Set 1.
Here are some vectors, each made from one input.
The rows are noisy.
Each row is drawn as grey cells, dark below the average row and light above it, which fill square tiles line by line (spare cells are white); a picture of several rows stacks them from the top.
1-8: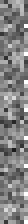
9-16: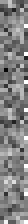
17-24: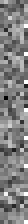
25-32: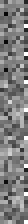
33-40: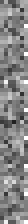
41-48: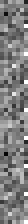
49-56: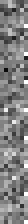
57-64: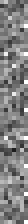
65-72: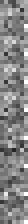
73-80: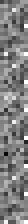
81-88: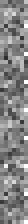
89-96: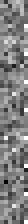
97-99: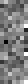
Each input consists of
a point on an 8-point circle.
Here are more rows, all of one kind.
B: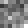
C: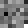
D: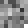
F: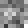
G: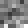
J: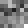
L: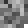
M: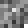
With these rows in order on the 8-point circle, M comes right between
D and L.
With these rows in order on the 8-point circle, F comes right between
B and D.
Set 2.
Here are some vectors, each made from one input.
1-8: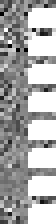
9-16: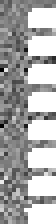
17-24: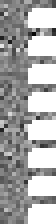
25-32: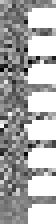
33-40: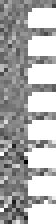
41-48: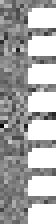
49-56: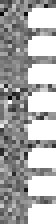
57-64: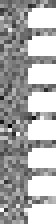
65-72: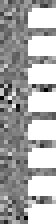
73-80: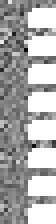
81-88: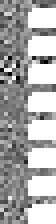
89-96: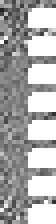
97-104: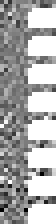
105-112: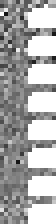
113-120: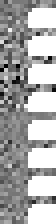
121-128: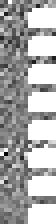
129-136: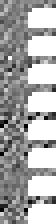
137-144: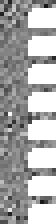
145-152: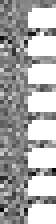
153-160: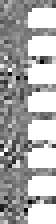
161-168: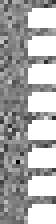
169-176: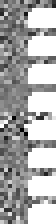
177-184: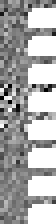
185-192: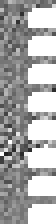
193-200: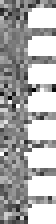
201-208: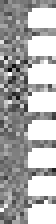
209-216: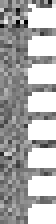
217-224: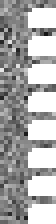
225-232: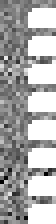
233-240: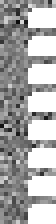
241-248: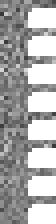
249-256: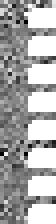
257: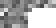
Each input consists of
either a fixed value, or a node of an 8-node tree.
